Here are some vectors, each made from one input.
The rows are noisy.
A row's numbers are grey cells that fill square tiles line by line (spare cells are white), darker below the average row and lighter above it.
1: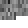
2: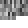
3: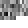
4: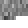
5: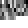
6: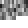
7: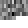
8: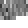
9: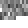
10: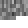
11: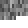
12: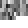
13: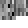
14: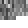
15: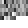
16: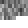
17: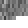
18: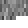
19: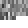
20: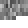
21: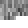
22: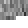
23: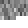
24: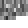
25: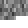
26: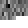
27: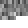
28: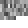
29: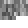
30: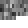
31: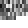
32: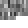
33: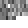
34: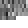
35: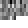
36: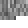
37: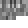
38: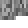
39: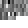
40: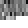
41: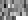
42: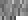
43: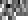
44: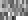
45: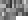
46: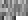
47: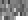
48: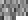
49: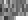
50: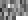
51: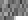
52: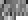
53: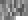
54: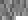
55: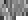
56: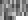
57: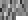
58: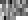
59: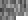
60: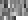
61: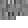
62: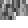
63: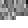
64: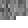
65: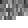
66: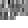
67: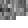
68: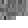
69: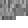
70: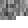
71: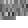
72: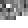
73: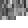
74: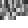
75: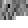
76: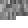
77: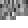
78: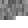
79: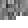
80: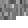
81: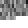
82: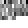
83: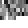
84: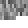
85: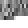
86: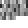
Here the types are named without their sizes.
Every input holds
a point on a line, together with either a point on a line, or four true/false values.
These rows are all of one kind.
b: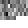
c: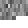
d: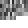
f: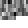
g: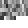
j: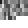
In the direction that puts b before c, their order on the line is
j, b, c, f, g, d.
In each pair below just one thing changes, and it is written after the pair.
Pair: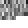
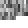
the place on the line
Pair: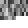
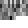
the place on the line
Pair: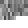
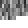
one of the four true/false values
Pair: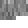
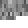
the place on the line
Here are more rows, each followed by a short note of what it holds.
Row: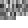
a point on a line and four true/false values
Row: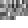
a point on each of two lines
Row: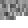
a point on a line and four true/false values
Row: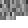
a point on a line and four true/false values
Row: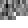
a point on each of two lines
